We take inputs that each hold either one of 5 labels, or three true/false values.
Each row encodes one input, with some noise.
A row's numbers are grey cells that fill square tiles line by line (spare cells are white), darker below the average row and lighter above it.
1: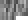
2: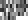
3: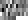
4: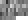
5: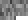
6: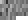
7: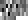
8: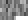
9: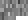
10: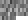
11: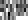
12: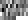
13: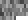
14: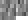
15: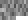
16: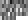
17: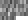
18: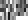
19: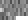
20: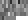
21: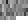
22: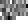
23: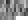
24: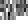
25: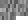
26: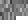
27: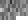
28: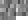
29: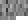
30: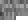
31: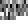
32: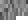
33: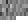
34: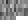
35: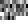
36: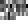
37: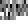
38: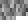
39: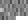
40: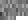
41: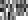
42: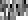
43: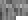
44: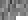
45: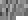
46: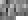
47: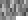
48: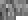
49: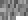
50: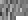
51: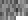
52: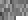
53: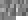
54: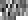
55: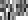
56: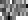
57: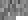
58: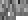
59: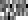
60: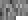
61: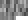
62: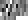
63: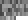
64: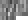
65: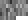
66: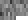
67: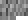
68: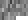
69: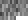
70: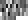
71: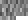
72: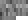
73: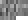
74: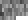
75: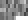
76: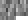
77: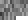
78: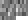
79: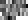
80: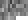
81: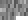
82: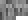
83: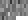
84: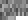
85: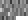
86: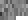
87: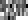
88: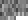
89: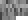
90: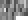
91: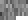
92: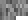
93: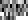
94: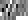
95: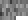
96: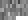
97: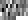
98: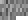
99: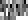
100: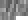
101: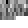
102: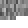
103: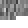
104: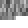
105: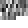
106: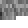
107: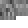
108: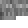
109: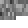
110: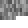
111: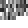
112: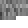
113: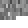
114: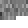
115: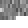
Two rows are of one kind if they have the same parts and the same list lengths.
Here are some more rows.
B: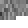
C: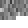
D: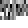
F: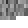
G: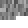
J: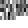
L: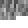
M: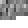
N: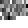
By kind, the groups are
B, C, F, G, L, M
D, J, N

